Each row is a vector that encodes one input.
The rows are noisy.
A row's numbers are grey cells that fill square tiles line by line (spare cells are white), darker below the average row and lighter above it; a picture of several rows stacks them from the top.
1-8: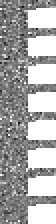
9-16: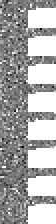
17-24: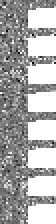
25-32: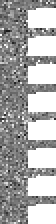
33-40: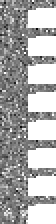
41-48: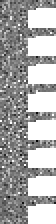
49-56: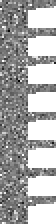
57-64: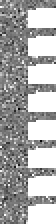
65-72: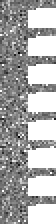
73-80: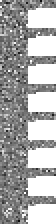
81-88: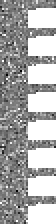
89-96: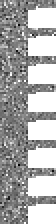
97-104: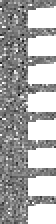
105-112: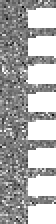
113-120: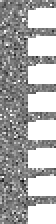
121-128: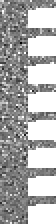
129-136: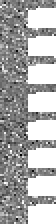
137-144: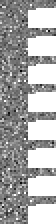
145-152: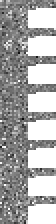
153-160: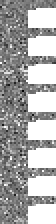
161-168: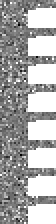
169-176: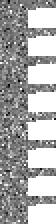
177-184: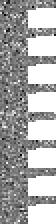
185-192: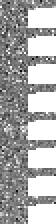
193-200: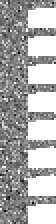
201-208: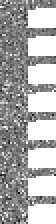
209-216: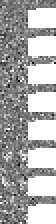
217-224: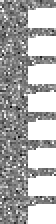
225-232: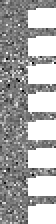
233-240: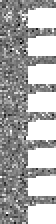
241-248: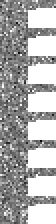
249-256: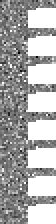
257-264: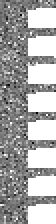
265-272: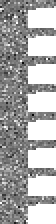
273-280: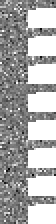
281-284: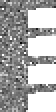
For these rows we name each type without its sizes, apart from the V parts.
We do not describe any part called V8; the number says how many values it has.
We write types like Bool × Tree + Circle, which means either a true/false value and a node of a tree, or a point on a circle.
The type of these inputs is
Tree × Tree + V8 × V8.
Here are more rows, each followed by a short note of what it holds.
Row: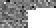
a node of each of two trees
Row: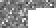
two values of V8
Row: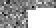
a node of each of two trees
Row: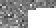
a node of each of two trees
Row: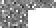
two values of V8
